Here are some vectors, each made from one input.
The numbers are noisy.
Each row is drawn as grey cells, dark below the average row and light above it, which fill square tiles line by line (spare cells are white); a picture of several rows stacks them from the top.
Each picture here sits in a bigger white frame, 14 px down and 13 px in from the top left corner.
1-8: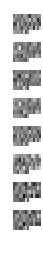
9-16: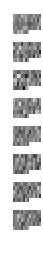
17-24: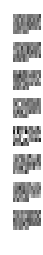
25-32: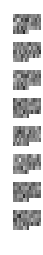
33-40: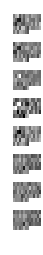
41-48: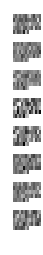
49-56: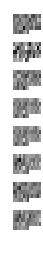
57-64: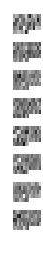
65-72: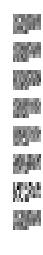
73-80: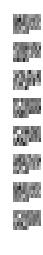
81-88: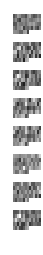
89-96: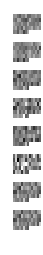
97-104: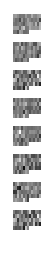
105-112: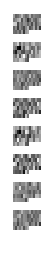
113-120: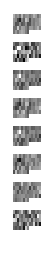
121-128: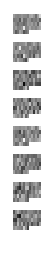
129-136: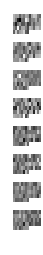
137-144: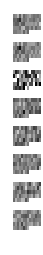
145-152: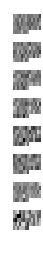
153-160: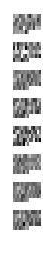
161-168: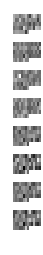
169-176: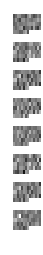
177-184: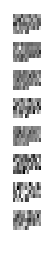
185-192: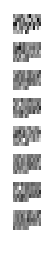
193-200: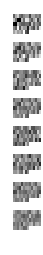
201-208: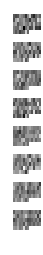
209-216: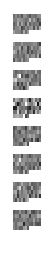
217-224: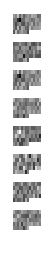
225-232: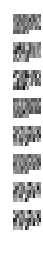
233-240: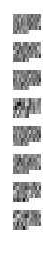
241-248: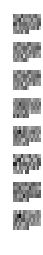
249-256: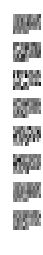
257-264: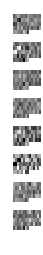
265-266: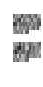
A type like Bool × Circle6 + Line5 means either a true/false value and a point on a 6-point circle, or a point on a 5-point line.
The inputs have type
List2(Circle6).
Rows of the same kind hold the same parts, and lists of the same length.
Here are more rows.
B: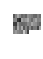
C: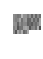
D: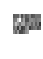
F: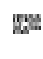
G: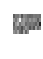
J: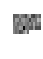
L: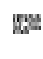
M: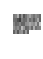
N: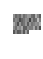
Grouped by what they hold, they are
B, D, G, J
C, M, N
F, L

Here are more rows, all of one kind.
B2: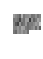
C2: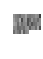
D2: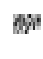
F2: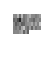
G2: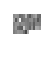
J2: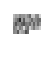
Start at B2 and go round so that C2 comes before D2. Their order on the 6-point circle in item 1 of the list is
B2, C2, G2, D2, J2, F2.
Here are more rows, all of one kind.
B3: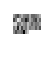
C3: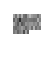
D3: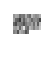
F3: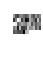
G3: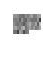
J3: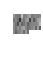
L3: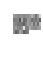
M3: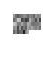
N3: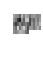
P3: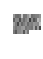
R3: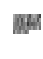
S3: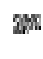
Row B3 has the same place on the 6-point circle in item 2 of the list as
J3, L3, N3 and P3.
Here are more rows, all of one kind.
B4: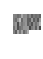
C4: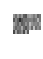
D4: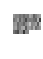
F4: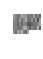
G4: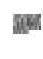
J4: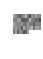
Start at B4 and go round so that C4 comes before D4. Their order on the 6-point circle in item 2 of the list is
B4, F4, G4, C4, J4, D4.
